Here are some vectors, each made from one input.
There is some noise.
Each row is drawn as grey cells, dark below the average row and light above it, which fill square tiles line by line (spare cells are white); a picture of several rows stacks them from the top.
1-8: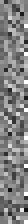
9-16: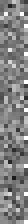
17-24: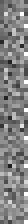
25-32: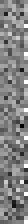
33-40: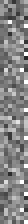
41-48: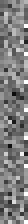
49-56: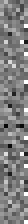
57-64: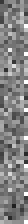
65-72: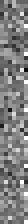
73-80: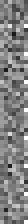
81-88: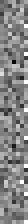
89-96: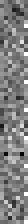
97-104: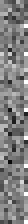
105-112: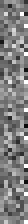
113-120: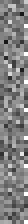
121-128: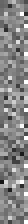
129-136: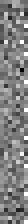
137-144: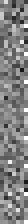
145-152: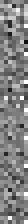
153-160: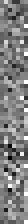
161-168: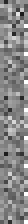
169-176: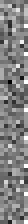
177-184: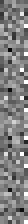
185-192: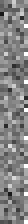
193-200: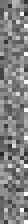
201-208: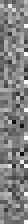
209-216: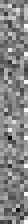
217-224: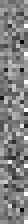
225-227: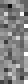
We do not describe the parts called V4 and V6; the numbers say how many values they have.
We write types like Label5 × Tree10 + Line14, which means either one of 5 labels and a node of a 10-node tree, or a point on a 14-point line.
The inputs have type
Bool × (Line9 + V6) + Line7 × V4.
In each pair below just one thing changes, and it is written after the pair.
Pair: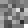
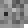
the value of V6
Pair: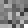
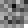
the value of V6
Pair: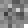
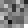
the true/false value
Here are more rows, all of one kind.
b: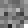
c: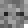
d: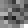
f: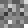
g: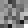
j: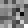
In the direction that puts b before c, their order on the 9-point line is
d, j, g, f, b, c.
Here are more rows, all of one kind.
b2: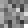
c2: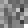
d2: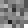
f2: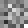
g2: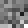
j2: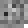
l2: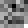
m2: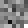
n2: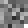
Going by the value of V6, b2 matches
c2, d2 and m2.
